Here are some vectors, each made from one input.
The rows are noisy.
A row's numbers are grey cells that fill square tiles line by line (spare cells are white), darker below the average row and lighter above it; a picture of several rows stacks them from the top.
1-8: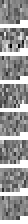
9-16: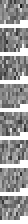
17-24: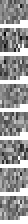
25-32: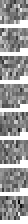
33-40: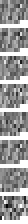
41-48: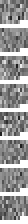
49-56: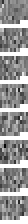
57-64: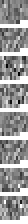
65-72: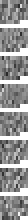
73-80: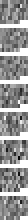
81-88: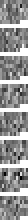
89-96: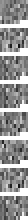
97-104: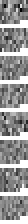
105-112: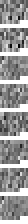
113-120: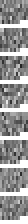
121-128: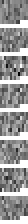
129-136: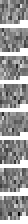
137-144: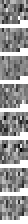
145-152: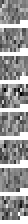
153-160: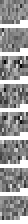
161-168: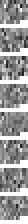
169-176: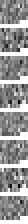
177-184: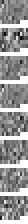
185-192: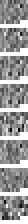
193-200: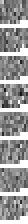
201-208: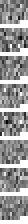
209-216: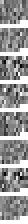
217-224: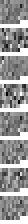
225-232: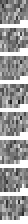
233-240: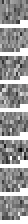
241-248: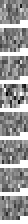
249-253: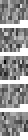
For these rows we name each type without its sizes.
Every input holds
either a point on a circle, or three true/false values.
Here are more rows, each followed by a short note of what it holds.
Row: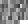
three true/false values
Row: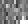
three true/false values
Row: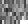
three true/false values
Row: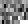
a point on a circle
